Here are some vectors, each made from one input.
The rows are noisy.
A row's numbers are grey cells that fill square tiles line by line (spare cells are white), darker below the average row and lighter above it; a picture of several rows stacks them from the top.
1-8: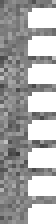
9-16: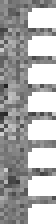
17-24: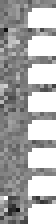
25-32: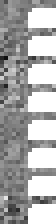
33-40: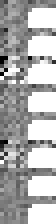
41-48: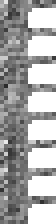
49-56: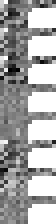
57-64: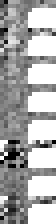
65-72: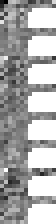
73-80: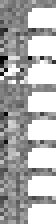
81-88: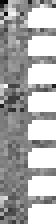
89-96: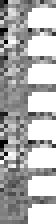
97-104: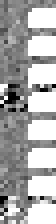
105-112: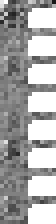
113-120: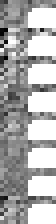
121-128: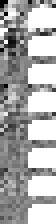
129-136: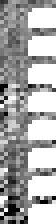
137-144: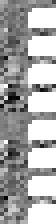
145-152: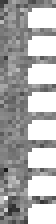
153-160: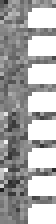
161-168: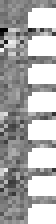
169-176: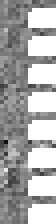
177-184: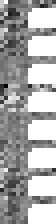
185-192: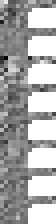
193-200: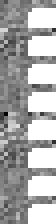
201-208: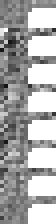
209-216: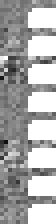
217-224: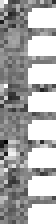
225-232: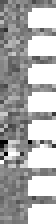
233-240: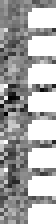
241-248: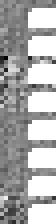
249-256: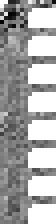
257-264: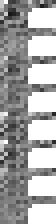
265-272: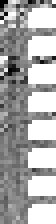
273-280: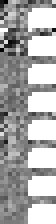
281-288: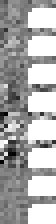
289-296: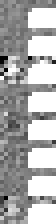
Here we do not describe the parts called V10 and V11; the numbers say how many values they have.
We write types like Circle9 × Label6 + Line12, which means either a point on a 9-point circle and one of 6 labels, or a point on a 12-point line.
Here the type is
(Bool × V11 + Tree12) × Line4 × V10.
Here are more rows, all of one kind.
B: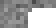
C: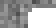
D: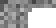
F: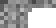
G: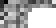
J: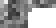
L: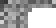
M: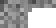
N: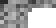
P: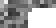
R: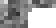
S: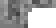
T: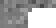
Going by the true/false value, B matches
N, P and T.
